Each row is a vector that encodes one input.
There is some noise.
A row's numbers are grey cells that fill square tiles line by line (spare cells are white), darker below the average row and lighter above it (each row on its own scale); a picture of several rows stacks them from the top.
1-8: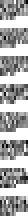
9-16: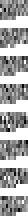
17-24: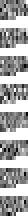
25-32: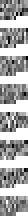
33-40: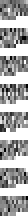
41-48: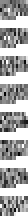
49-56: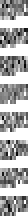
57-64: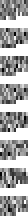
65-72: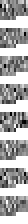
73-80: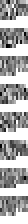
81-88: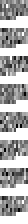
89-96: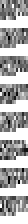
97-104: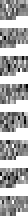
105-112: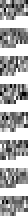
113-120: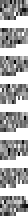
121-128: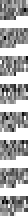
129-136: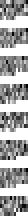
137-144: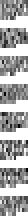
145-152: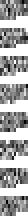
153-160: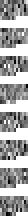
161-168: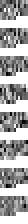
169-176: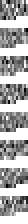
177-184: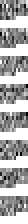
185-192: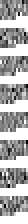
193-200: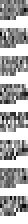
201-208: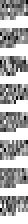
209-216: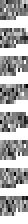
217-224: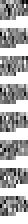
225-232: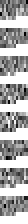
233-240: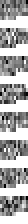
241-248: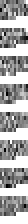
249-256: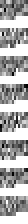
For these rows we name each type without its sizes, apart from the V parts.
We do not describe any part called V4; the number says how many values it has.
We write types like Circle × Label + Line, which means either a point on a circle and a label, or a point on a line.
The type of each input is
List(Label × V4).
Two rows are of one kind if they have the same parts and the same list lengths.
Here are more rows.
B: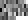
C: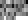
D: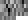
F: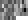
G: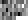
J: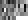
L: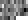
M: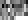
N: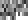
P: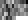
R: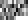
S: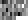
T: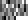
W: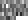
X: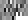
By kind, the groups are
B, F, J, L, T, W
C, D, M, N, P, R, X
G, S

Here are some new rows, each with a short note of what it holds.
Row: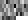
a list of one item
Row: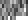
a list of two items
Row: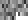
a list of two items
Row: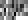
a list of two items
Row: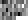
the empty list
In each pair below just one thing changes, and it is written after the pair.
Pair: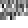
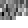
the label in item 1 of the list
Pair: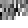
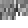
the value of V4 in item 2 of the list
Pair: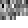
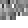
the value of V4 in item 2 of the list
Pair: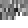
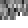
the value of V4 in item 1 of the list
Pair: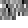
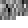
the value of V4 in item 2 of the list
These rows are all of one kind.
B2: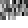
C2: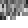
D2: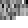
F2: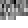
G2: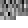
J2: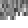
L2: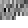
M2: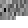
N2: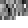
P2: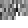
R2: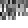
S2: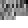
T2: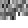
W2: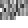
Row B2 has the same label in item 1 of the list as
L2, M2, N2 and S2.
